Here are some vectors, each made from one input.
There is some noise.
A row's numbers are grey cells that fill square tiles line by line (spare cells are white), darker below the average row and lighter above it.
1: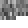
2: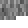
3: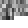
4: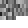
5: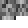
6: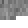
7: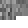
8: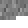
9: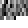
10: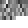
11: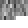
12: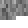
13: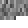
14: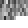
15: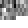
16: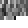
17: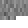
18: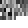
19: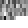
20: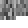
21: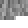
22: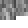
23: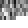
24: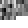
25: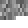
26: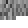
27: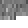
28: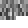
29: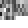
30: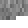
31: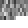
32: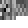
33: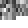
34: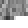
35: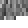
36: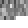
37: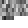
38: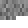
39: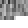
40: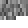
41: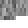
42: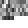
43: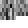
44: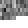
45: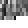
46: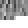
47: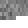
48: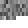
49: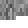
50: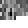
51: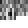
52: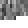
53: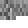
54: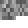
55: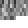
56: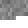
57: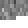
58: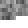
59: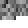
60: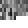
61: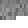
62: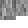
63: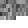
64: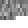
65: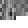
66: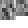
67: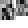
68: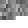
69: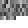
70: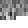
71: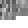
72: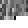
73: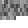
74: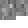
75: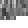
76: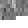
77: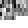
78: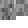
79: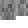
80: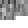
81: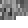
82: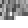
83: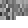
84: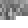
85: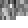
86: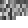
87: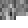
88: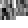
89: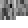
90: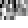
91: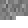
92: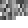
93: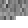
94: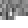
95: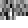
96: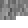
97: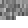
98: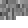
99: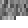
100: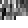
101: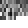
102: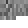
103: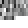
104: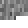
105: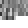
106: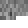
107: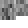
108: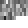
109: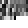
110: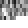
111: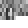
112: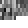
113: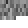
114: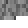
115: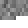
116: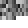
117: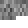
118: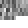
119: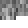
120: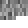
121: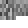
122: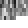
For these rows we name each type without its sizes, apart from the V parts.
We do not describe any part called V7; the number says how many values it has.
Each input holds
a point on a line, together with either a point on a circle, or a value of V7.
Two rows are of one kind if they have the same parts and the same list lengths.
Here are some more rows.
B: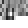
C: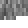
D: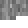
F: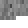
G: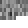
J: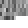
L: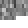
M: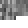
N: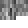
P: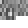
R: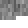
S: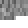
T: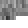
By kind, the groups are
B, D, M, N, P
C, F, G, J, L, R, S, T

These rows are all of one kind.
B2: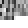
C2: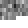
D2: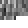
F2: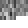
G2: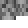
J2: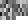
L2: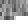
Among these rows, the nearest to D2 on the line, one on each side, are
B2 and J2.
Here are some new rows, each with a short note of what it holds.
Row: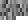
a point on a line and a value of V7
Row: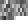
a point on a circle and a point on a line
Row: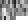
a point on a circle and a point on a line
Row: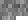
a point on a circle and a point on a line
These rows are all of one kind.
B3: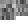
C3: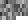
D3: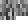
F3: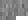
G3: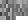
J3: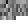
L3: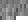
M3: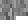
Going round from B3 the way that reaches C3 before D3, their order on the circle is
B3, C3, F3, G3, J3, L3, M3, D3.
